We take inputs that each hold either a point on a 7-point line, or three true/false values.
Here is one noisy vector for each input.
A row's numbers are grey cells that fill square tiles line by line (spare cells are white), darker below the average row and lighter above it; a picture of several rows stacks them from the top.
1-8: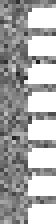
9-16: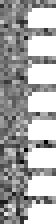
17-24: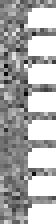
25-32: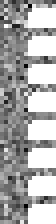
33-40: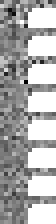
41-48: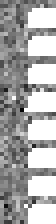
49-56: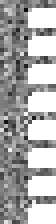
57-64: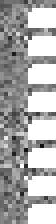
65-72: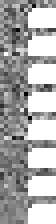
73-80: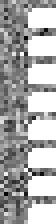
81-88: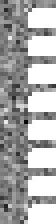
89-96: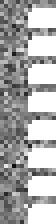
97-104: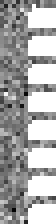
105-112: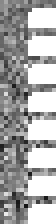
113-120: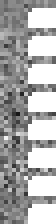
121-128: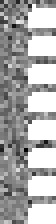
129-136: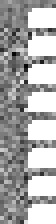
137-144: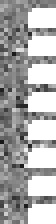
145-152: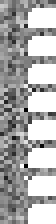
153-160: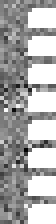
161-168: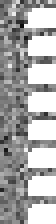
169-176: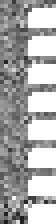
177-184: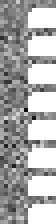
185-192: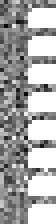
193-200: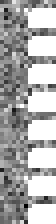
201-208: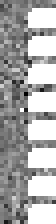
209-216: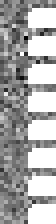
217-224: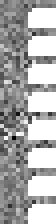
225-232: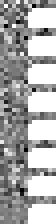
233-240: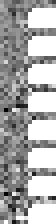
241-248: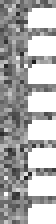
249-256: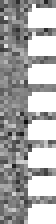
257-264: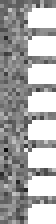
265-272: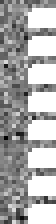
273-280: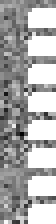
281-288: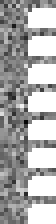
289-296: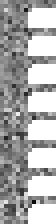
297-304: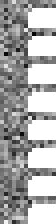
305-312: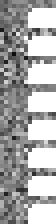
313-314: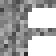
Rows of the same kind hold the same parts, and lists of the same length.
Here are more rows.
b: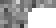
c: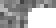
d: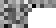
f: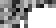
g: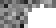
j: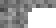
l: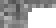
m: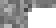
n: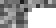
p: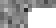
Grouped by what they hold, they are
b, d, j, m, p
c, f, g, l, n

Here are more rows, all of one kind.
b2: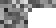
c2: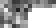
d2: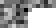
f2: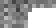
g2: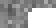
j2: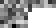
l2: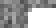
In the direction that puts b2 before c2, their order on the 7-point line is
b2, j2, l2, g2, f2, d2, c2.
